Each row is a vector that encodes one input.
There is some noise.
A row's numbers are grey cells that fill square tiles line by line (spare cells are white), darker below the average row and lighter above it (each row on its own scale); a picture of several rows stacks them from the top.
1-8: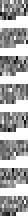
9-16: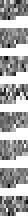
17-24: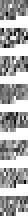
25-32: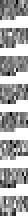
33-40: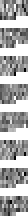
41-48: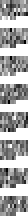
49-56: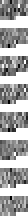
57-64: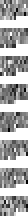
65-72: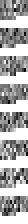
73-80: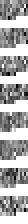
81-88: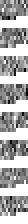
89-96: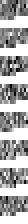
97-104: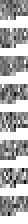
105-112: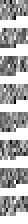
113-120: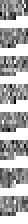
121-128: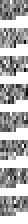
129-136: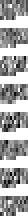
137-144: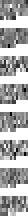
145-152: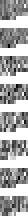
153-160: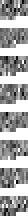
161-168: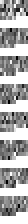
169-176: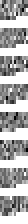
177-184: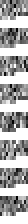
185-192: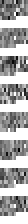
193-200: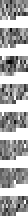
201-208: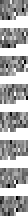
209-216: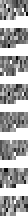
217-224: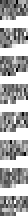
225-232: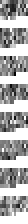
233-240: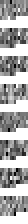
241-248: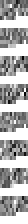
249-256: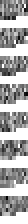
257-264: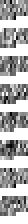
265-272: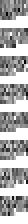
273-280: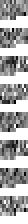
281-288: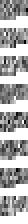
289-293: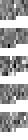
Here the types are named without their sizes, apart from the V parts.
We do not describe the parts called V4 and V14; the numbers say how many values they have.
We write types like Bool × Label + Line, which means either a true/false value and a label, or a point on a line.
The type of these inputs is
(Bool × Bool × Bool × Bool + V4) × (Tree + V14).
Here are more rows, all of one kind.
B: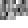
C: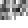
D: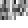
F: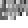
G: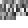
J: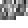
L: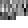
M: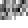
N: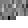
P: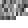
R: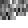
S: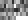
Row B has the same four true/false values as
C, D, F and M.
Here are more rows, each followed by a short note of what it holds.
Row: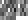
a node of a tree and a value of V4
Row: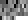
a value of V4 and a value of V14
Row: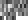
a value of V4 and a value of V14
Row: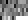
a value of V4 and a value of V14
